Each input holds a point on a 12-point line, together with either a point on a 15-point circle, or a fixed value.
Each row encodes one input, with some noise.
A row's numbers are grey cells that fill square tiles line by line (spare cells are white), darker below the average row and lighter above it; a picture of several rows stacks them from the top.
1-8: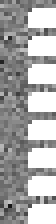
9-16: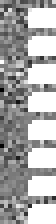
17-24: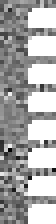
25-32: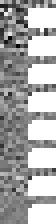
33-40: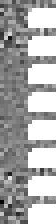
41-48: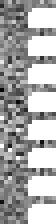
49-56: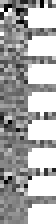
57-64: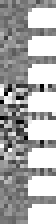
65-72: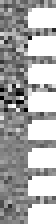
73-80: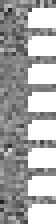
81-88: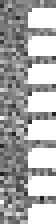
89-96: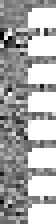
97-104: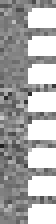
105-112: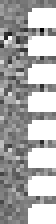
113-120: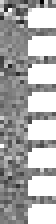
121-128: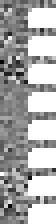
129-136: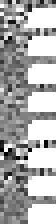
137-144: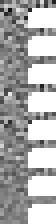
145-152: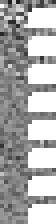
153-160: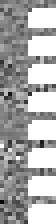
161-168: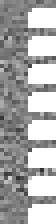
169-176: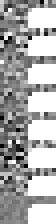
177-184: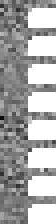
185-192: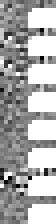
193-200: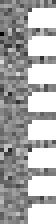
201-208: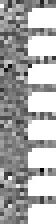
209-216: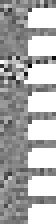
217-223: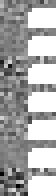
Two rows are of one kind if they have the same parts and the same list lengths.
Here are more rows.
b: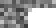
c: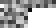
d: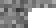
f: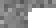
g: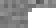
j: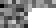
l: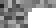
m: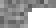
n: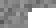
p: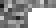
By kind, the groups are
b, c, d, f, j, p
g, l, m, n

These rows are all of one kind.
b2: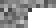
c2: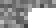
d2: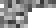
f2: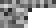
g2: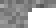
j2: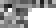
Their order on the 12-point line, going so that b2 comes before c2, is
f2, d2, b2, j2, g2, c2.
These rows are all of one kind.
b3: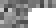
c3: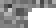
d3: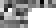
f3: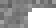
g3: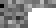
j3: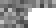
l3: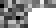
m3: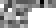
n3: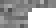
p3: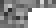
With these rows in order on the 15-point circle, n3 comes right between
f3 and j3.
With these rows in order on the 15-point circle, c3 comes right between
g3 and l3.
